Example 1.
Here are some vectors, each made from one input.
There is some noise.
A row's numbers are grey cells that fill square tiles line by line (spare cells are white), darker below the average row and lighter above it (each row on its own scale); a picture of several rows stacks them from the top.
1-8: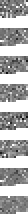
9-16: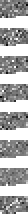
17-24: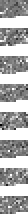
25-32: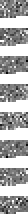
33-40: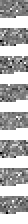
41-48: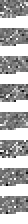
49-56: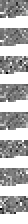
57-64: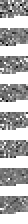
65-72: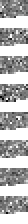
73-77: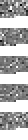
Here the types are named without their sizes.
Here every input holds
a label.
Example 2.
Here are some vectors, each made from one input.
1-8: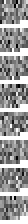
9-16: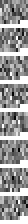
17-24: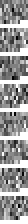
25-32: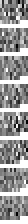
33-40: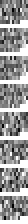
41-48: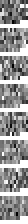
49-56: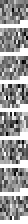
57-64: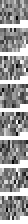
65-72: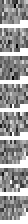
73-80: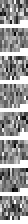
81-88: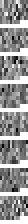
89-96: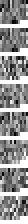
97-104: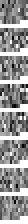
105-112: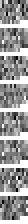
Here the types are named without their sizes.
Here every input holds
a label.
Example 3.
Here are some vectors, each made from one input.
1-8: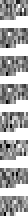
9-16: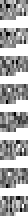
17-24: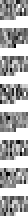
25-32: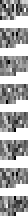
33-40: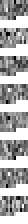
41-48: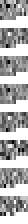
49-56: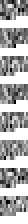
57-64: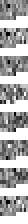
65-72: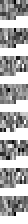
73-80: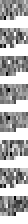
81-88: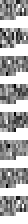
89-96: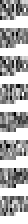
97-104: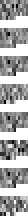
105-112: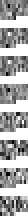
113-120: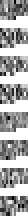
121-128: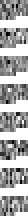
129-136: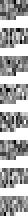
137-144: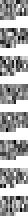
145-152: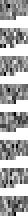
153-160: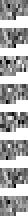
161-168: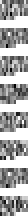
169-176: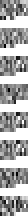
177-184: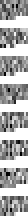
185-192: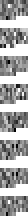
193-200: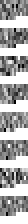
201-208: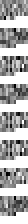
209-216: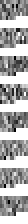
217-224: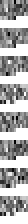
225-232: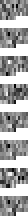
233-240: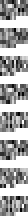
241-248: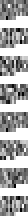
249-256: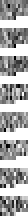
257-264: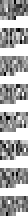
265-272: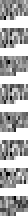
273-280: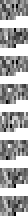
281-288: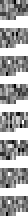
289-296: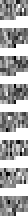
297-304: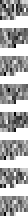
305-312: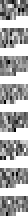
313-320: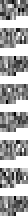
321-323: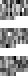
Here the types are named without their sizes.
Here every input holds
a point on a circle.
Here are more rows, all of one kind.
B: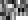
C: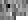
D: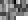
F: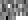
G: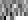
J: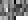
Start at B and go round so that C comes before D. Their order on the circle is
B, F, G, C, J, D.
